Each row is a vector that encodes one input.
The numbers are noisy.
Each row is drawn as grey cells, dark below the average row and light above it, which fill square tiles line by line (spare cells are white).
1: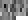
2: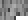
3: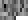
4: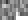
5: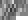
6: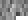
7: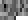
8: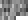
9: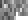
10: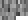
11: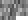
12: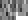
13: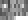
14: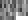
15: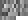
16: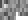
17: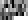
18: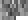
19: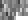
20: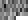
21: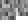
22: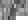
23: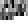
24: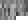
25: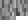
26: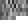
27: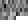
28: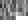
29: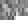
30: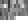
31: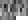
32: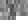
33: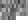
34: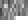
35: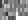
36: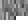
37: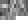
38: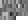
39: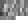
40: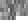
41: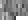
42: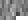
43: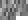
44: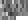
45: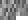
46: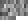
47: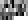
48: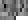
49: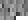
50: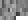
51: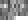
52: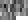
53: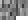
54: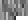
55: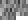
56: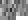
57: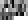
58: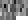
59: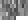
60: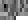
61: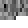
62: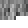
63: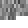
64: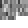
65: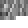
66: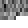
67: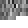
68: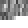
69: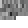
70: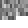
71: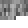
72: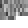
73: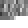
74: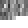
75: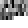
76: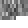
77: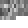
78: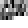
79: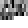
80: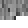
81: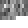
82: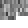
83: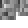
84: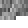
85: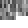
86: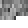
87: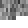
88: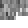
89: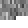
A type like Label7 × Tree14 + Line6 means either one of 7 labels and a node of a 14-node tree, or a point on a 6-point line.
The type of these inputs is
List3(Circle5).
